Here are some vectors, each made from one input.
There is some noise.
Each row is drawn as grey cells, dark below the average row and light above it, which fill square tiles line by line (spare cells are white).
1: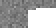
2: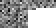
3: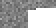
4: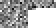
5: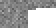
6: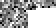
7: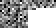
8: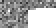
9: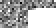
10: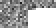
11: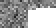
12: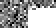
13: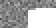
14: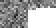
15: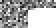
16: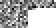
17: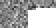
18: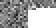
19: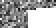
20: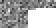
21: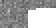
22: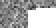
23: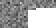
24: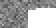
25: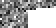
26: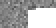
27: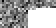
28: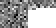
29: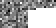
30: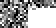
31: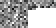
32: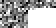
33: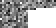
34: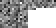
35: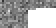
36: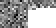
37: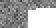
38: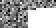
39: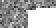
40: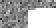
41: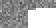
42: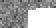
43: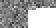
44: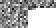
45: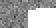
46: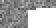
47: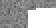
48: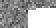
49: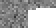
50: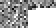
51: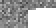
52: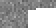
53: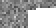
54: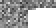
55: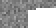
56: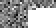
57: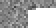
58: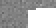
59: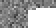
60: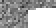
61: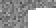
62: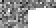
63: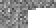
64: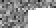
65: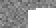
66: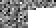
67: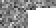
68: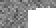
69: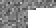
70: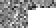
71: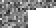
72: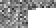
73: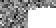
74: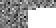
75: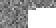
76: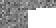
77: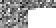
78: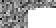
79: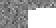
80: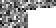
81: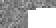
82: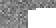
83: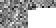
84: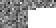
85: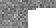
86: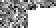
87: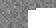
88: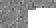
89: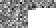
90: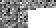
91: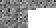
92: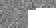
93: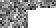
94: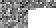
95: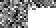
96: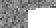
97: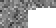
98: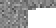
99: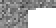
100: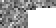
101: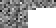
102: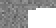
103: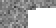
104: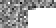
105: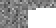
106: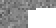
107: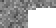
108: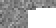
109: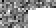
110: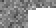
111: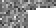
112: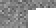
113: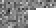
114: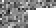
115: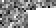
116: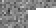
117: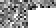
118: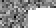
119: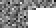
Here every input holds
a point on a 7-point line and a true/false value.
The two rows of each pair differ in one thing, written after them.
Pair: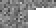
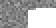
the true/false value
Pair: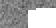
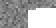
the true/false value
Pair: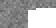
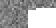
the place on the 7-point line
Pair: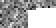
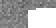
the true/false value
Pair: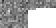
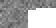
the place on the 7-point line
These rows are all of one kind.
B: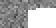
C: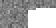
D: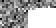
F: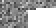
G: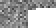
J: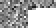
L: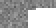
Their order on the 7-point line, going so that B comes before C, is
J, D, F, B, C, G, L.
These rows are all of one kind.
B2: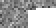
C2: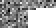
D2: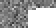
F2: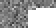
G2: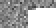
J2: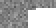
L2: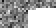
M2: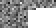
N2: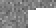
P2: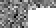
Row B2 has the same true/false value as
C2, G2, J2 and P2.
